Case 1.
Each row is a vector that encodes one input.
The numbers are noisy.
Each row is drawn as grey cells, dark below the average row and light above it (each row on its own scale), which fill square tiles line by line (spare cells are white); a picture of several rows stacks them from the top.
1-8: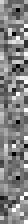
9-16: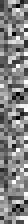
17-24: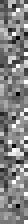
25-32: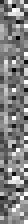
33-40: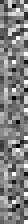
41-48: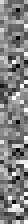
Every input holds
either a point on a 7-point line, or a node of a 7-node tree.
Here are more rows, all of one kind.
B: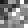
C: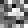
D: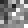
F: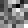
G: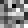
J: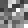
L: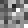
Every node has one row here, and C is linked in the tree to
G.
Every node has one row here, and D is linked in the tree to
B and L.
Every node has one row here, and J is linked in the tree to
F and L.
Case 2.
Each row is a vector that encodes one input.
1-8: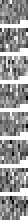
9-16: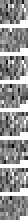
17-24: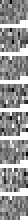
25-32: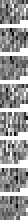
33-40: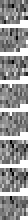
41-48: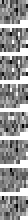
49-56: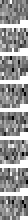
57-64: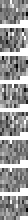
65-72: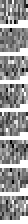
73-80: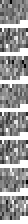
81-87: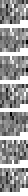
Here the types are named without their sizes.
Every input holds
either a label, or four true/false values.
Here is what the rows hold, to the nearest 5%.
About 10% of them hold a label. The rest hold four true/false values.
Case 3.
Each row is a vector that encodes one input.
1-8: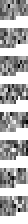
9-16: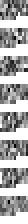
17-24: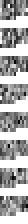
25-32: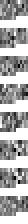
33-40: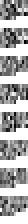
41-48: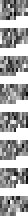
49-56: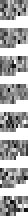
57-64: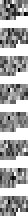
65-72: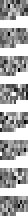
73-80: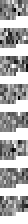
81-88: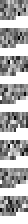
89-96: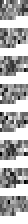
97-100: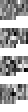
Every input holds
either a point on a 10-point circle and a true/false value, or a fixed value.
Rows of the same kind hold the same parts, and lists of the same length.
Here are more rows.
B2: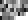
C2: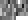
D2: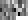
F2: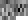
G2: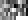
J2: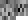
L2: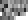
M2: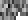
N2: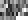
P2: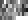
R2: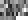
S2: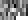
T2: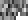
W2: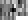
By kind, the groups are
B2, C2, D2, G2, L2, M2, N2, P2, R2, S2, T2, W2
F2, J2

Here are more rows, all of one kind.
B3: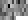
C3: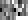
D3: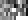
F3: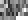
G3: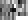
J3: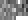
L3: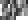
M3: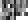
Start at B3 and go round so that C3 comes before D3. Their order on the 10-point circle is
B3, F3, G3, C3, M3, L3, J3, D3.
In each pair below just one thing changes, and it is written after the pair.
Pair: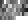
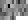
the place on the 10-point circle
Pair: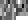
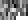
the place on the 10-point circle
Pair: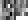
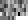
the true/false value
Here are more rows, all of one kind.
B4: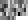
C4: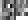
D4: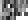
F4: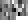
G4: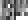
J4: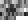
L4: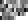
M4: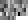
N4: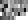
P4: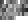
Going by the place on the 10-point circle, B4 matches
C4, D4, G4 and M4.
